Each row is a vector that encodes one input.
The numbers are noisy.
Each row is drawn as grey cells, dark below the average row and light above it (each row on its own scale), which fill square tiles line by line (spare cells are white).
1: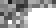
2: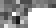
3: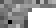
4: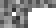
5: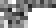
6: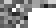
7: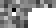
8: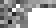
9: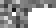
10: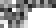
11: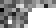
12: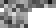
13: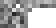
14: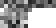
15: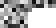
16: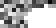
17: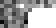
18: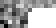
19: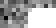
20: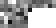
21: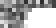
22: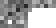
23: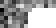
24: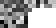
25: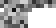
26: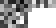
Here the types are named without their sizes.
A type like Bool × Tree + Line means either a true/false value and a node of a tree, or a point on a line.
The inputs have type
Circle.
